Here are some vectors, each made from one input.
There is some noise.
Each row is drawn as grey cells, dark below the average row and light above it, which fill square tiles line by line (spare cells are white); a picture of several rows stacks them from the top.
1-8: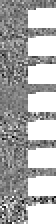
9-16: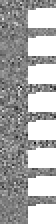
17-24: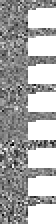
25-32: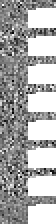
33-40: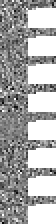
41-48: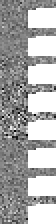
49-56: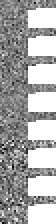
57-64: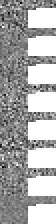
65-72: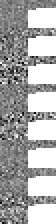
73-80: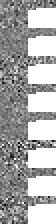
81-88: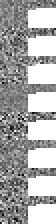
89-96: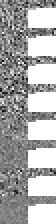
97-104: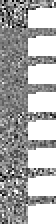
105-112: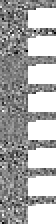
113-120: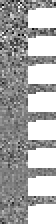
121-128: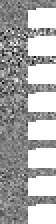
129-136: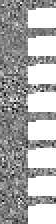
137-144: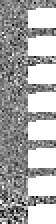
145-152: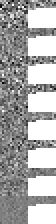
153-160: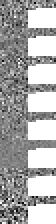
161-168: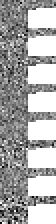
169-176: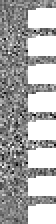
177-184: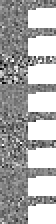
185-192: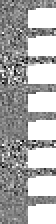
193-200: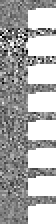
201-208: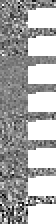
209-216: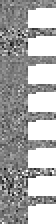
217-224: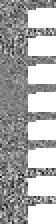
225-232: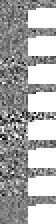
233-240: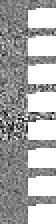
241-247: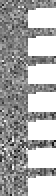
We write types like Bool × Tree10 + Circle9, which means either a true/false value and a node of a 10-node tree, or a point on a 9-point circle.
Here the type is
Line8 × Tree8 + List2(Line7 + Line9).
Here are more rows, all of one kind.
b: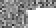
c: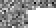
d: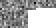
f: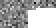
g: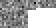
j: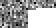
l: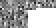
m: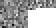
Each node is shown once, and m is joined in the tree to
f.
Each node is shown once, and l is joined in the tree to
b and j.
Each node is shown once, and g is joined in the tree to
d.
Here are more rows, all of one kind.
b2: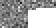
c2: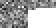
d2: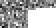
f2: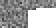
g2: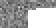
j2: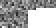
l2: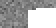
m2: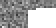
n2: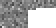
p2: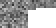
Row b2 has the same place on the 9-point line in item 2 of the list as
d2, l2, n2 and p2.
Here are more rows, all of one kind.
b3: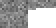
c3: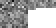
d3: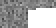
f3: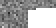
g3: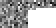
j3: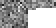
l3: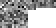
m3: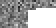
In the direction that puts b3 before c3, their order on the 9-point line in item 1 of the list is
l3, f3, m3, g3, b3, d3, j3, c3.
